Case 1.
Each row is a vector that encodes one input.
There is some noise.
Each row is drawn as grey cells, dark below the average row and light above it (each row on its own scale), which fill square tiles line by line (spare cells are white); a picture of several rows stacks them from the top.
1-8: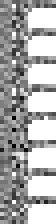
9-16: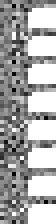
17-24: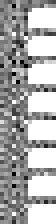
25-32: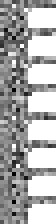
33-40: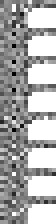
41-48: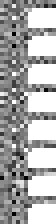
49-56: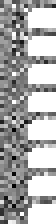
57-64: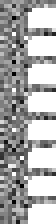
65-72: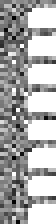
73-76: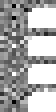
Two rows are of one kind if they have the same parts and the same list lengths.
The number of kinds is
3.
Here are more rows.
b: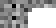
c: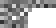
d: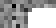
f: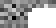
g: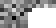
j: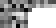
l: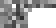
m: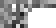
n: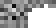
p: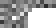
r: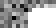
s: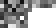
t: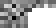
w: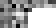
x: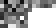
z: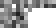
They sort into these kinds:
b, d, f, g, j, n, r, t, w
c, l, m, p, z
s, x

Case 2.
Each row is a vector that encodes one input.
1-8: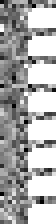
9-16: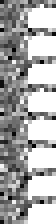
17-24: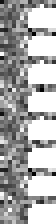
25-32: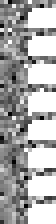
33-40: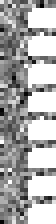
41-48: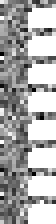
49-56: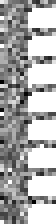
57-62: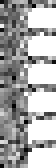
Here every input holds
either a point on a 5-point line, or a node of an 8-node tree.
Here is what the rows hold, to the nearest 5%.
About 45% of them hold a point on a 5-point line. The rest hold a node of an 8-node tree.
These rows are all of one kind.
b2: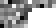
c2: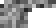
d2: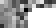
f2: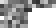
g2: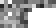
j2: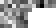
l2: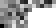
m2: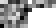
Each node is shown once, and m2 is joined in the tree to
b2 and c2.
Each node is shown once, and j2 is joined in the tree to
g2.
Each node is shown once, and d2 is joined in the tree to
c2 and l2.
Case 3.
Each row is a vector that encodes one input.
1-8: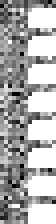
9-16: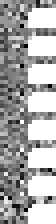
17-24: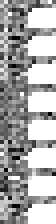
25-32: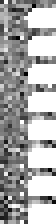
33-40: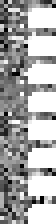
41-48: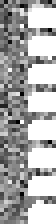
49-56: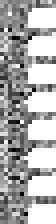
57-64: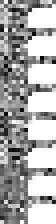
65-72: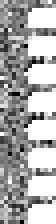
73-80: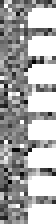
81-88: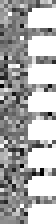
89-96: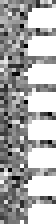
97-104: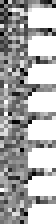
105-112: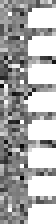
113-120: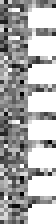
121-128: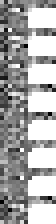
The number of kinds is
3.
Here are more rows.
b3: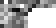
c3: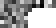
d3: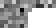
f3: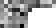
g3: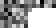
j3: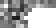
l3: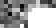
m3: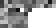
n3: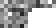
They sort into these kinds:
b3, j3, l3, m3
c3, g3
d3, f3, n3

